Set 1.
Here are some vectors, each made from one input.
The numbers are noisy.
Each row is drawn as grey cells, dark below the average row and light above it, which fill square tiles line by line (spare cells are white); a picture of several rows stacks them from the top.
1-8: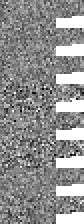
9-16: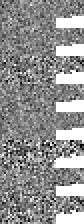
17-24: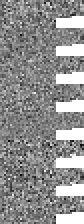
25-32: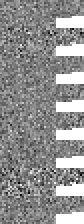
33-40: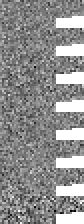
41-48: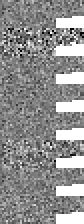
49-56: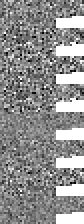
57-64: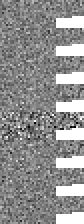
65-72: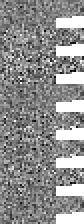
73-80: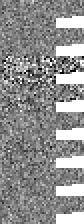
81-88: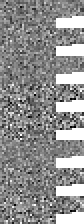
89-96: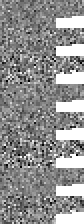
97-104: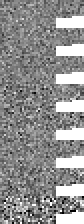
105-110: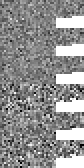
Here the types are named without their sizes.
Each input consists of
a point on a circle.
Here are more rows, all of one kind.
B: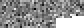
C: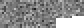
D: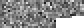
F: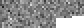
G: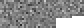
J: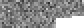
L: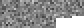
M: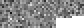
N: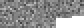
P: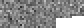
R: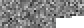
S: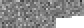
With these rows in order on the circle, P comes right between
G and R.
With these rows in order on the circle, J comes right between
R and S.
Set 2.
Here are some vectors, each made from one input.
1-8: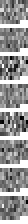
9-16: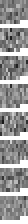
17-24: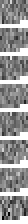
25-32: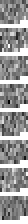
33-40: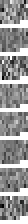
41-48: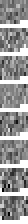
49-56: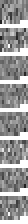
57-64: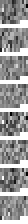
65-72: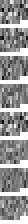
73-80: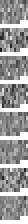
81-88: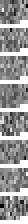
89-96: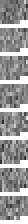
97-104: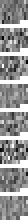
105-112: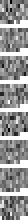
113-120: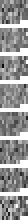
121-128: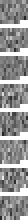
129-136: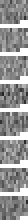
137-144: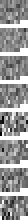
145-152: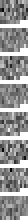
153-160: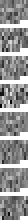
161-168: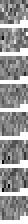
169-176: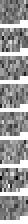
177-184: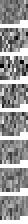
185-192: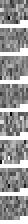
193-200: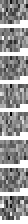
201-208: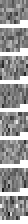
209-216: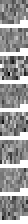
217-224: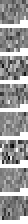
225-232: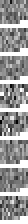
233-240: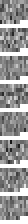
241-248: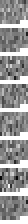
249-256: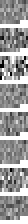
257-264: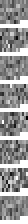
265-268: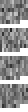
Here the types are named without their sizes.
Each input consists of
three true/false values.
